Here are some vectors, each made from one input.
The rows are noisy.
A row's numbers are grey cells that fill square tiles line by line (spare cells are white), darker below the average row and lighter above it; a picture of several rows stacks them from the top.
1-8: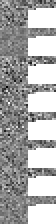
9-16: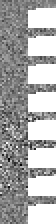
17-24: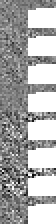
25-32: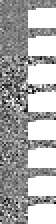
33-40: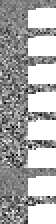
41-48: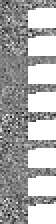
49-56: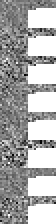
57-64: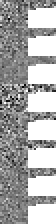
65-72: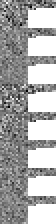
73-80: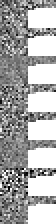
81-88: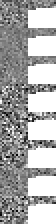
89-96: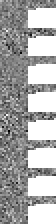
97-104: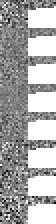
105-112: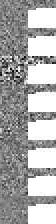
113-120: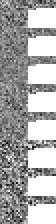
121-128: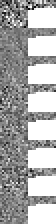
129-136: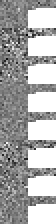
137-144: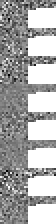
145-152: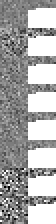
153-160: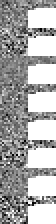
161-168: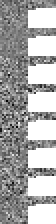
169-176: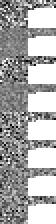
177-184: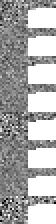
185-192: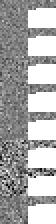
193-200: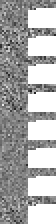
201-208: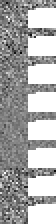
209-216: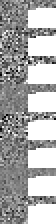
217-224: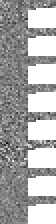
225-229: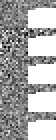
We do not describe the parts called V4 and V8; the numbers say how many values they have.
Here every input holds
a value of V8, together with either a point on a 6-point circle and a true/false value, or a node of a 12-node tree and a value of V4.
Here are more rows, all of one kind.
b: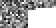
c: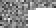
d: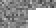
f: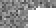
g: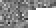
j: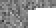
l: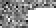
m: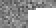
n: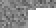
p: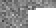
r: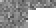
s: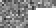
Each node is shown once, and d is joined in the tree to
b and s.
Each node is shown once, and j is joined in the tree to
f and g.
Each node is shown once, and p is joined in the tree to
c and r.
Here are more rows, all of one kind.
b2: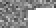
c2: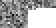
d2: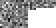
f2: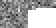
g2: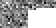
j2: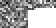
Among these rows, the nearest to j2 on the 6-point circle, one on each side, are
c2 and f2.
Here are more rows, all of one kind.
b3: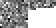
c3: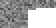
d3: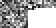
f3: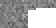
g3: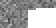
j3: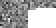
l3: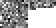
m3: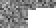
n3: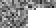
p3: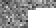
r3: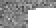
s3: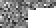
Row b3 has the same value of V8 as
d3 and l3.
